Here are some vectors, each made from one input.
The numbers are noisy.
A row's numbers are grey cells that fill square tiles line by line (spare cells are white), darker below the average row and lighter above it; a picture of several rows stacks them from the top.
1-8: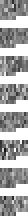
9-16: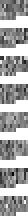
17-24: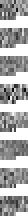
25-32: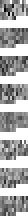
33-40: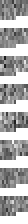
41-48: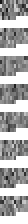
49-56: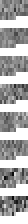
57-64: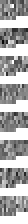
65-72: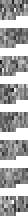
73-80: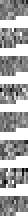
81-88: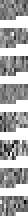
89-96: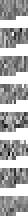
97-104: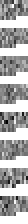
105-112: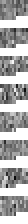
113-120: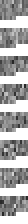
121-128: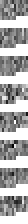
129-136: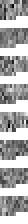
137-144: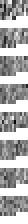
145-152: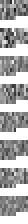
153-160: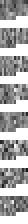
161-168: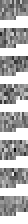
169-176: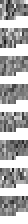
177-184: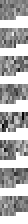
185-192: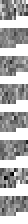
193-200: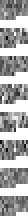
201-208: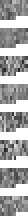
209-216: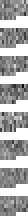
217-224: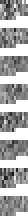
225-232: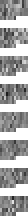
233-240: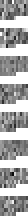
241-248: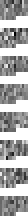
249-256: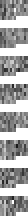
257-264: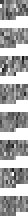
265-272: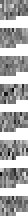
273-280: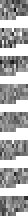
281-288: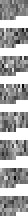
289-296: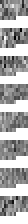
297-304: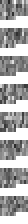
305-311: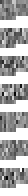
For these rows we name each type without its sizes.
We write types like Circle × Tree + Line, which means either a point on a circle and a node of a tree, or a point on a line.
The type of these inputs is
List((Circle + Unit) × Line).
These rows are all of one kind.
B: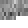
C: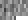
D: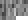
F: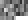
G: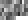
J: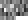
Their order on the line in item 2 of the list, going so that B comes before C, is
D, G, F, B, J, C.
